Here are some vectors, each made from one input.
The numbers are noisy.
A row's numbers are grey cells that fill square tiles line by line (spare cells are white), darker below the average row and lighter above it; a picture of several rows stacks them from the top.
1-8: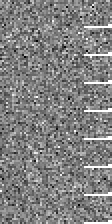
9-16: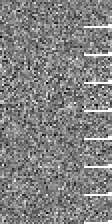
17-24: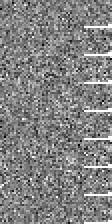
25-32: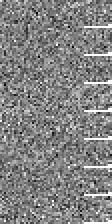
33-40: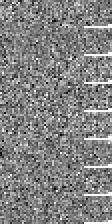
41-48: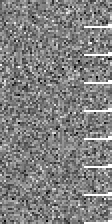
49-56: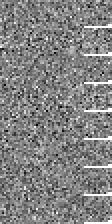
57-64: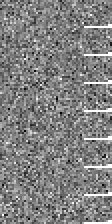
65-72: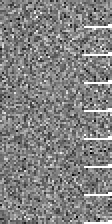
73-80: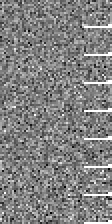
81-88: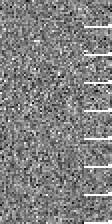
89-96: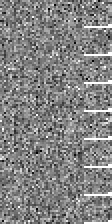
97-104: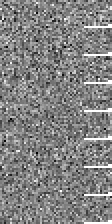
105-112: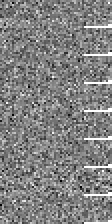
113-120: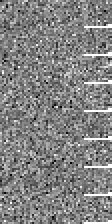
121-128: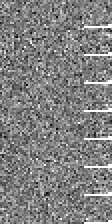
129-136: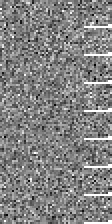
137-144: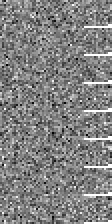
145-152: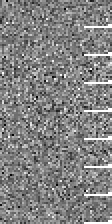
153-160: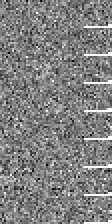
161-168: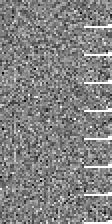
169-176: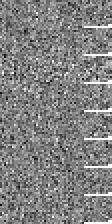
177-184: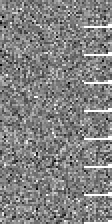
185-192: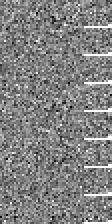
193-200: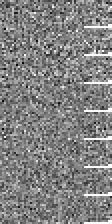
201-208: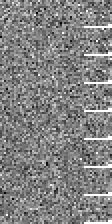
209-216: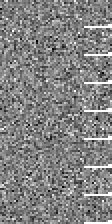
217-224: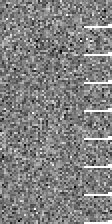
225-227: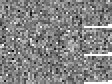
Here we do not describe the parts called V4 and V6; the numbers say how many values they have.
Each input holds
a point on a 5-point circle, together with either three true/false values and a value of V6, or a value of V4.
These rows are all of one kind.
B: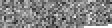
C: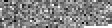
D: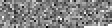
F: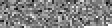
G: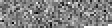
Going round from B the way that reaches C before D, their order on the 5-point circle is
B, G, F, C, D.
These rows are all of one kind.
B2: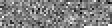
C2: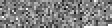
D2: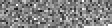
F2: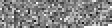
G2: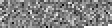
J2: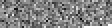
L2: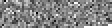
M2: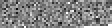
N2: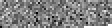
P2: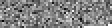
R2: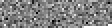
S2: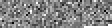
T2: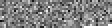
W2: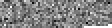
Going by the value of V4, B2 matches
C2, G2, S2 and T2.
